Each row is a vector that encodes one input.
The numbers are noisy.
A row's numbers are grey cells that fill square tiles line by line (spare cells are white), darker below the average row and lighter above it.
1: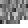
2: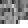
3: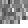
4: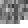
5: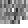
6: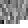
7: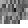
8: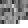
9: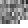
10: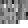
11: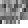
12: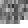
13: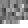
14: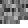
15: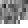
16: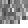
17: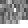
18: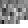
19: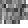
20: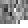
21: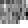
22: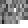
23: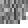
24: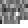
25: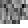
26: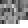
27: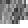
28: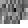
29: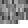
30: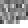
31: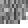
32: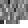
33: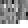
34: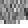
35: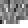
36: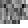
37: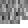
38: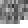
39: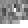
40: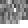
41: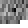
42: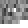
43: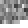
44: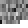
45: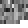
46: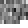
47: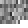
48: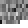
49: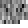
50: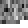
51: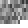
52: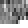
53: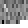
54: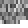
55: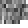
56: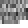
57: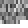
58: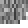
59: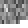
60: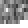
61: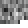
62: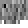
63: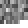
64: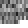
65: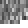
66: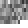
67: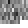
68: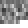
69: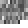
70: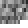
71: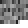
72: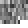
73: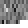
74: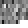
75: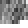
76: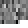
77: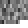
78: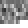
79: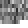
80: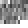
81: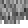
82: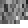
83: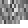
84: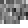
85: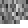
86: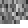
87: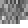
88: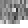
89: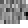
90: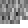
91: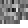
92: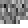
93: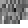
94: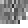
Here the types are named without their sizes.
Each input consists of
a point on a circle, together with either a fixed value, or four true/false values.
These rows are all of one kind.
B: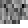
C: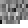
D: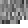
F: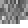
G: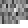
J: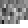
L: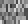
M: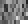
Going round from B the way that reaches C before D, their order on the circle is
B, L, G, M, J, C, D, F.
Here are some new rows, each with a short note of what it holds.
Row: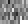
a point on a circle
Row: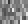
a point on a circle
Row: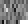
a point on a circle and four true/false values
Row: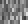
a point on a circle
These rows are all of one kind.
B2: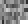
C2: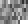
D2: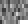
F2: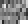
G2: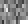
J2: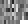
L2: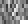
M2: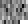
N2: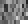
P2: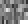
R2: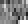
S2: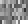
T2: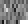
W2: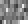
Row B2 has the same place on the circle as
C2, G2, P2 and T2.
